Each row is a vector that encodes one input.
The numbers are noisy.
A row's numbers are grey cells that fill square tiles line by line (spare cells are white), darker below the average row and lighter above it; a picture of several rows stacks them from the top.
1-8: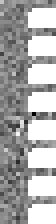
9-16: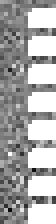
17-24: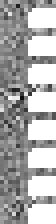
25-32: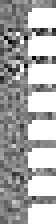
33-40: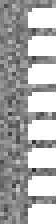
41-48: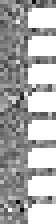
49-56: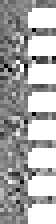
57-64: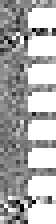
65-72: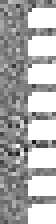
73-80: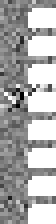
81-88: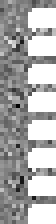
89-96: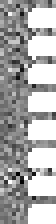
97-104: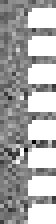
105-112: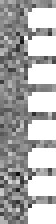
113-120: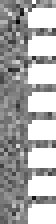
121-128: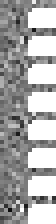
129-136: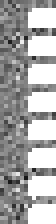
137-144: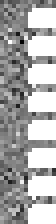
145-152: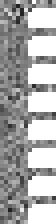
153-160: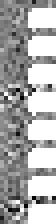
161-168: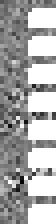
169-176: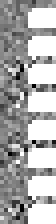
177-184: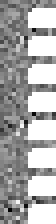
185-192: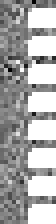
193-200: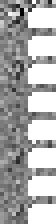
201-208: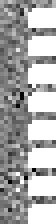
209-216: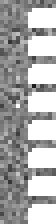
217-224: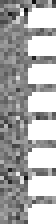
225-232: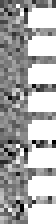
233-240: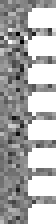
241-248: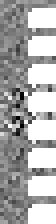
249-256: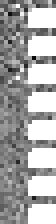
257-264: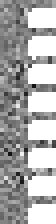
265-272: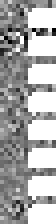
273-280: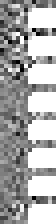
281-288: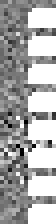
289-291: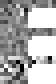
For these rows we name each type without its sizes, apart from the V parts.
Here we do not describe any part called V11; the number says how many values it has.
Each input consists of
a point on each of two circles and a value of V11.
